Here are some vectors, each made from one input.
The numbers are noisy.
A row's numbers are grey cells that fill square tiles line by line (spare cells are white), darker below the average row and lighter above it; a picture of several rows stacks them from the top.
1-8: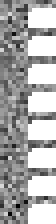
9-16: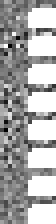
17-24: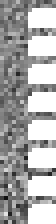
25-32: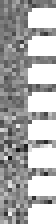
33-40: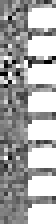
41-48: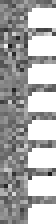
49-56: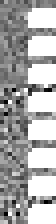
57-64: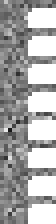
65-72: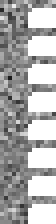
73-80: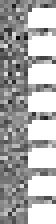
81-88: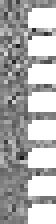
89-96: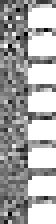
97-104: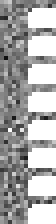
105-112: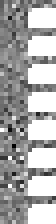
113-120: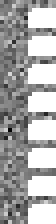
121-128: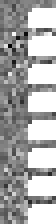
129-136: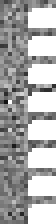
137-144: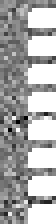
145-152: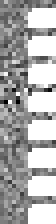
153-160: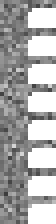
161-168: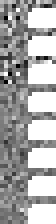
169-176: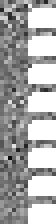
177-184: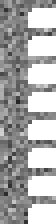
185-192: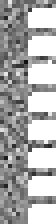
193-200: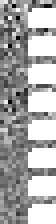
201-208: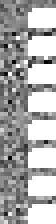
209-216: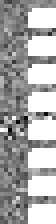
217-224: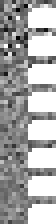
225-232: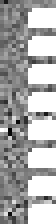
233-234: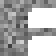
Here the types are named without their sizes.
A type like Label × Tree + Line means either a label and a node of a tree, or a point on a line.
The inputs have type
(Circle + Line) × Label.
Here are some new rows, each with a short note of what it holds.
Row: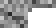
a point on a circle and a label
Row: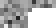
a point on a circle and a label
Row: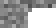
a label and a point on a line
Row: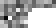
a point on a circle and a label
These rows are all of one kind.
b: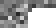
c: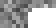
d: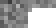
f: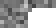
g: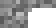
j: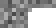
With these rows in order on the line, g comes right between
c and j.
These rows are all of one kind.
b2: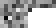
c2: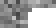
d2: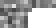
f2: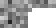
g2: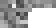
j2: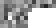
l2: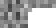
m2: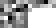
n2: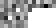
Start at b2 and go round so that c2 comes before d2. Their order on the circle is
b2, g2, c2, l2, j2, n2, d2, m2, f2.
